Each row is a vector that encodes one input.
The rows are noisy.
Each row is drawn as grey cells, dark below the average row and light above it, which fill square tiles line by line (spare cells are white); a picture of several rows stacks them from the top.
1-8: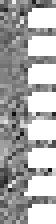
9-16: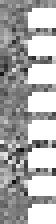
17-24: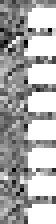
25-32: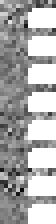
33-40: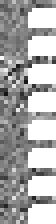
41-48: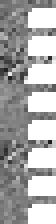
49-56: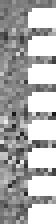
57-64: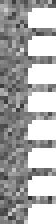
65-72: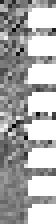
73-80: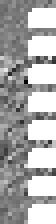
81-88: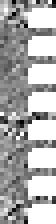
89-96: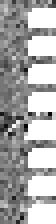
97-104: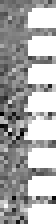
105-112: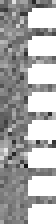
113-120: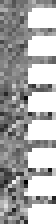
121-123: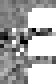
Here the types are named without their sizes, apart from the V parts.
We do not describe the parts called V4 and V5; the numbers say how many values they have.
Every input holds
a true/false value, together with either a point on a line and a value of V4, or a value of V5.
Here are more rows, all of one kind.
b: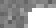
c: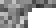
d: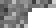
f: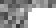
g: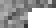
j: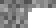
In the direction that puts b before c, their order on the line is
j, b, c, g, f, d.
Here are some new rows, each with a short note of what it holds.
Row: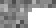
a point on a line, a true/false value and a value of V4
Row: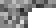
a true/false value and a value of V5
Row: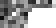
a point on a line, a true/false value and a value of V4
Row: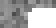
a point on a line, a true/false value and a value of V4
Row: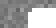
a point on a line, a true/false value and a value of V4
